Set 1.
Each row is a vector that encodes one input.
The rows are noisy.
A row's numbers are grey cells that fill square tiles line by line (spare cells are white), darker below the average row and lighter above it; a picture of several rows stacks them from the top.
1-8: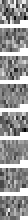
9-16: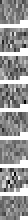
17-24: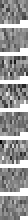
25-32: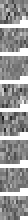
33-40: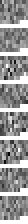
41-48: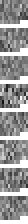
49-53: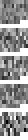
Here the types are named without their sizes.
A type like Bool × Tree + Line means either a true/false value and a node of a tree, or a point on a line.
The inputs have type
Line.
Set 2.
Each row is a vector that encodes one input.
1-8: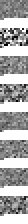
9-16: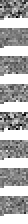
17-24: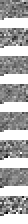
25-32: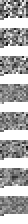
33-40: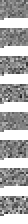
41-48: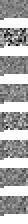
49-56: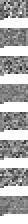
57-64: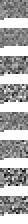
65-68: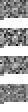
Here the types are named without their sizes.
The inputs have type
Line.
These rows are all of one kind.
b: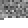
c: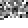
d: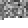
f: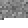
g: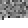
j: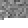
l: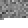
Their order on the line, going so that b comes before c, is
b, c, f, g, j, l, d.
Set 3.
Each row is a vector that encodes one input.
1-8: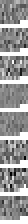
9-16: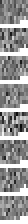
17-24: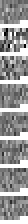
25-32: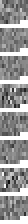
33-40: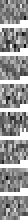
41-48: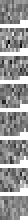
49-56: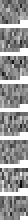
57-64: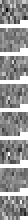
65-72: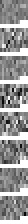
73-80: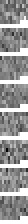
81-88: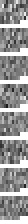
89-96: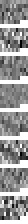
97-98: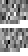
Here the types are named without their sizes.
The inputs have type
Line.
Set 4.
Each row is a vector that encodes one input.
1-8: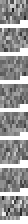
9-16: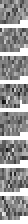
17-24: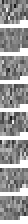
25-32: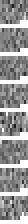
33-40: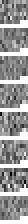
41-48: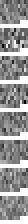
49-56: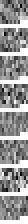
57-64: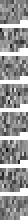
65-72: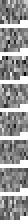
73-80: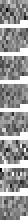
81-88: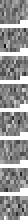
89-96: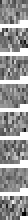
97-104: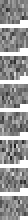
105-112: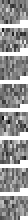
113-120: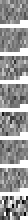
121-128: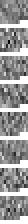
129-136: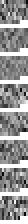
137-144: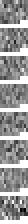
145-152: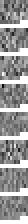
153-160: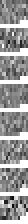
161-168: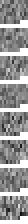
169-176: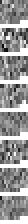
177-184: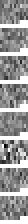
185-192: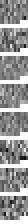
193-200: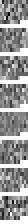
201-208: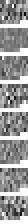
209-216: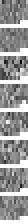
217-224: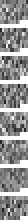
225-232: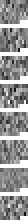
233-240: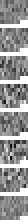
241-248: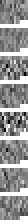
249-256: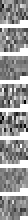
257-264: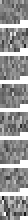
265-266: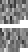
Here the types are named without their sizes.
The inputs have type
Line.
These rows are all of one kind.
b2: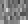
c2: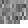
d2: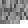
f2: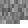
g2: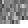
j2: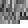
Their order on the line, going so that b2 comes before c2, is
j2, b2, f2, c2, g2, d2.
